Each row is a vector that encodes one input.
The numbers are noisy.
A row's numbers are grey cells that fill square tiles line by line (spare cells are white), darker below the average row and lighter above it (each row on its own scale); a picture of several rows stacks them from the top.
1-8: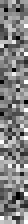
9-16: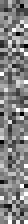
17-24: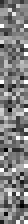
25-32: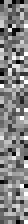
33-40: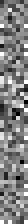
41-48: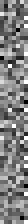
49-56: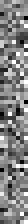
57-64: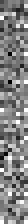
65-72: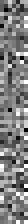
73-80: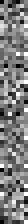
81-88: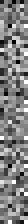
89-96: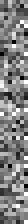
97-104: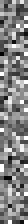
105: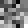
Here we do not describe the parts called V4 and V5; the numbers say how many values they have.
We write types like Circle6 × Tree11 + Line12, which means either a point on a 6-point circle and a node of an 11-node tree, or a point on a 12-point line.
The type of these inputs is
Bool × (Circle6 + V4) + V5.
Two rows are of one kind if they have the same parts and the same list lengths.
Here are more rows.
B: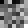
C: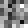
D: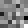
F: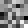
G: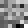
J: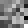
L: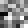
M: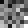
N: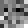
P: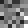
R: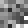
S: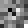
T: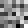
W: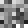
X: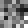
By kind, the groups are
B, M, N, P, X
C, R, W
D, F, G, J, L, S, T

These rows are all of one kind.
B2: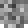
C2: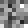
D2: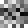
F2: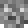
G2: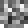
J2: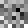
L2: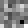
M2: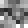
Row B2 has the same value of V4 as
F2 and J2.
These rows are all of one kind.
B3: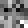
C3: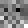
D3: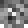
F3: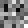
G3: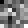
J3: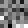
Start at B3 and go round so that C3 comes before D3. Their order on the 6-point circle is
B3, G3, F3, C3, D3, J3.
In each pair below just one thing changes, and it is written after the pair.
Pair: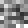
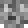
the true/false value
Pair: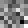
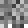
the value of V4
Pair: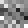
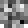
the true/false value
